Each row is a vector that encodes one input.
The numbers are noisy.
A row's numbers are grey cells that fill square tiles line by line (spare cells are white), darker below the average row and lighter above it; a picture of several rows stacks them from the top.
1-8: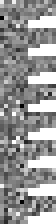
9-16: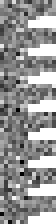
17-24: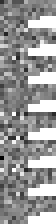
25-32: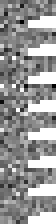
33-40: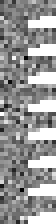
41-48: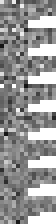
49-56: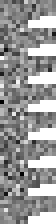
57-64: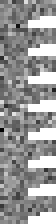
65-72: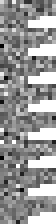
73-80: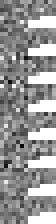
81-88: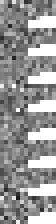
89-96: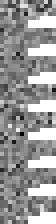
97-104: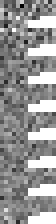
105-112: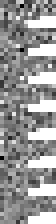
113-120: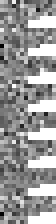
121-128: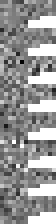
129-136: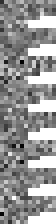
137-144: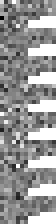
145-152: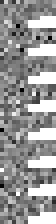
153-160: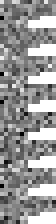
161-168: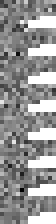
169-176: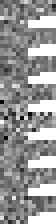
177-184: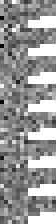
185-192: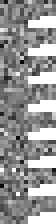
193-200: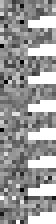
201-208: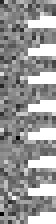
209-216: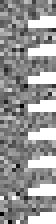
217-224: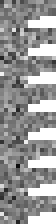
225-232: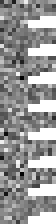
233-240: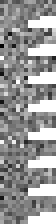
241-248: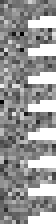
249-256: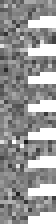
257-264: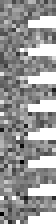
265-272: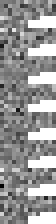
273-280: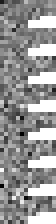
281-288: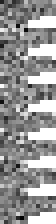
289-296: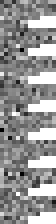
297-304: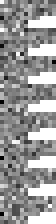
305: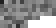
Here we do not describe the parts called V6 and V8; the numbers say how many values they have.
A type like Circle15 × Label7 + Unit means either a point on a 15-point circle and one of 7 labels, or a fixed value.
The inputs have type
Bool × (Line13 + V6) + V8.
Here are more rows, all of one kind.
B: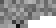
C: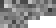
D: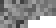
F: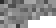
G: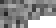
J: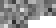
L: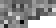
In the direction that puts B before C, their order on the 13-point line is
L, F, B, J, C, D, G.
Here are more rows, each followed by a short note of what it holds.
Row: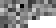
a true/false value and a value of V6
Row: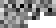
a true/false value and a value of V6
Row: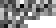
a true/false value and a value of V6
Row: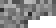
a point on a 13-point line and a true/false value
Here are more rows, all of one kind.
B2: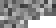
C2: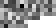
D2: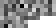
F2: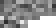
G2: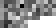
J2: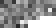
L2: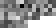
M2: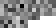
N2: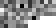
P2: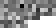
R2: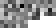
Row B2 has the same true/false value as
F2 and J2.
